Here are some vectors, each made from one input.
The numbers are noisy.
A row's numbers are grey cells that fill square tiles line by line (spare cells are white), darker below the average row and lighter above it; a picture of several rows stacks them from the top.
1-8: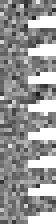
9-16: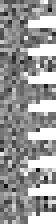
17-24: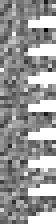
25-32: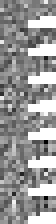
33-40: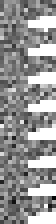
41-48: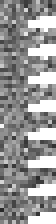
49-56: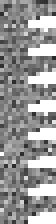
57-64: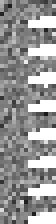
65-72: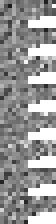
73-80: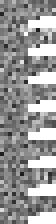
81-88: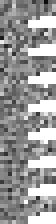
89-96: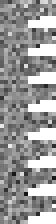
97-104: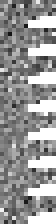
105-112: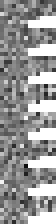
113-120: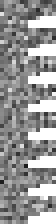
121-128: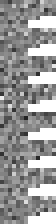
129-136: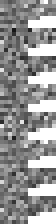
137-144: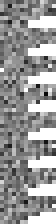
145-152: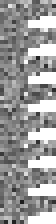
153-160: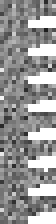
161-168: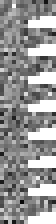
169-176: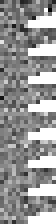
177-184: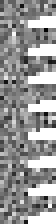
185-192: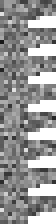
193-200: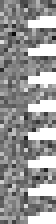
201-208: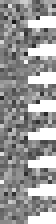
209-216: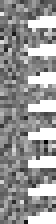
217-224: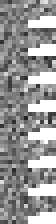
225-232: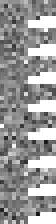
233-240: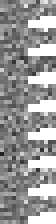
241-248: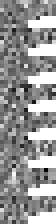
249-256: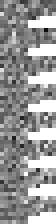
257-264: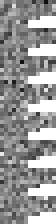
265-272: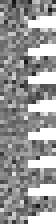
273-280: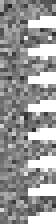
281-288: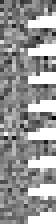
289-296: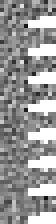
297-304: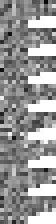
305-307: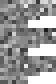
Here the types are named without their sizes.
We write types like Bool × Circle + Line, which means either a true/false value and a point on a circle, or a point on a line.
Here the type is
Bool × Bool × Bool + Circle.
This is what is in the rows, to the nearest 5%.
About 60% of them hold a point on a circle. The rest hold three true/false values.
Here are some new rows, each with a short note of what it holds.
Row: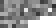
three true/false values
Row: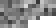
a point on a circle
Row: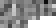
a point on a circle
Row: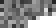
three true/false values
